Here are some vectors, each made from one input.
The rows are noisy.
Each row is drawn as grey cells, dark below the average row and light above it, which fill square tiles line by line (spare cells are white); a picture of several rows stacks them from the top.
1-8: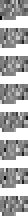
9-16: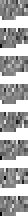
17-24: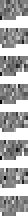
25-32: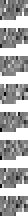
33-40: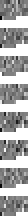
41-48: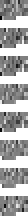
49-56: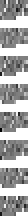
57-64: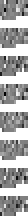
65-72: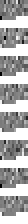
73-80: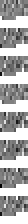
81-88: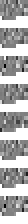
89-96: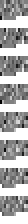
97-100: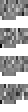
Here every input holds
a point on an 11-point line and a true/false value.
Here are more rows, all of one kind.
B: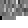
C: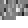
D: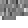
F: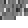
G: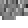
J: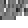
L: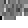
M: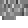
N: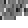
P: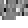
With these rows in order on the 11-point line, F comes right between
J and N.
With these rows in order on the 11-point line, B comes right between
C and M.
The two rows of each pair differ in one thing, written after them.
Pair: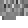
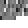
the true/false value
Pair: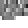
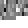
the place on the 11-point line
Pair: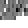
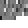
the place on the 11-point line
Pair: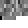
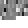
the true/false value
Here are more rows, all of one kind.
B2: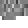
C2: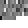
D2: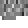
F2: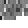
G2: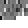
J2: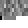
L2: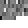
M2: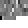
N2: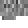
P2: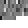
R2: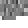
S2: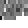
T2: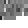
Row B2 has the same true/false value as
D2, N2 and R2.
